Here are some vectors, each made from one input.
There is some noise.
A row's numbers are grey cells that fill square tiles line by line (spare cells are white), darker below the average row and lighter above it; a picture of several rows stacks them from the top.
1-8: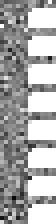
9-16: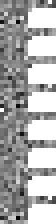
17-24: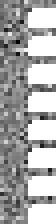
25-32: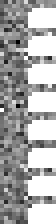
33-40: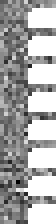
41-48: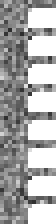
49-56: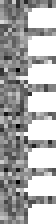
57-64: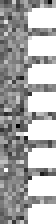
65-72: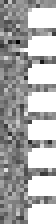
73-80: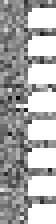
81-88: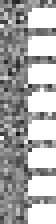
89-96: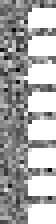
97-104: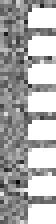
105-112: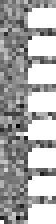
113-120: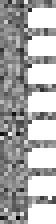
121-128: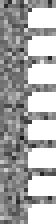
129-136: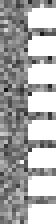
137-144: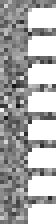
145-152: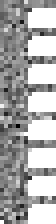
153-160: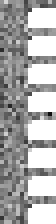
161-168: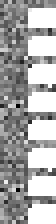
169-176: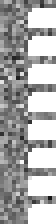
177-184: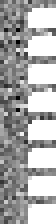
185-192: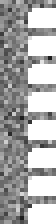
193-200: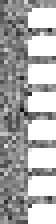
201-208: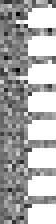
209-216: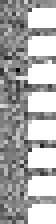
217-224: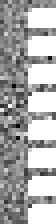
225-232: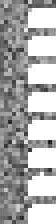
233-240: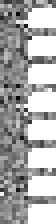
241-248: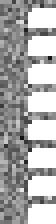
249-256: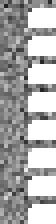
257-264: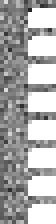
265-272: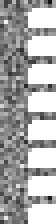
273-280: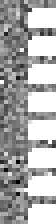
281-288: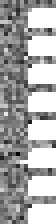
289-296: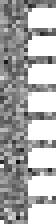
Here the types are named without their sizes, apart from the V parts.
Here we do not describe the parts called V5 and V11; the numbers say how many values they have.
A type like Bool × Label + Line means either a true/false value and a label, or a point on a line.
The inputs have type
Bool × V5 + Line × (Line × Line + V11).
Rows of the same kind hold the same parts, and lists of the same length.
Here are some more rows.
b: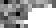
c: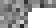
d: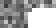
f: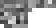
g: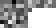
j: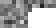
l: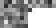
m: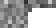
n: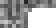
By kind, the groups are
b, f, g
c, j, m
d, l, n

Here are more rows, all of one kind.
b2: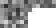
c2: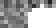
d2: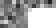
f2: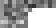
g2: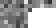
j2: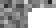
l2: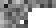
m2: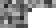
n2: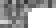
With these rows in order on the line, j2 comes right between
c2 and g2.
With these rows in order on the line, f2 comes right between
b2 and n2.
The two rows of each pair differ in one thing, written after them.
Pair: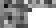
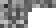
the place on the line
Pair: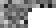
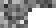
the value of V11
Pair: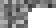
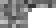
the place on the line
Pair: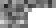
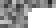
the place on the line
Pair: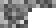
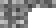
the place on the line
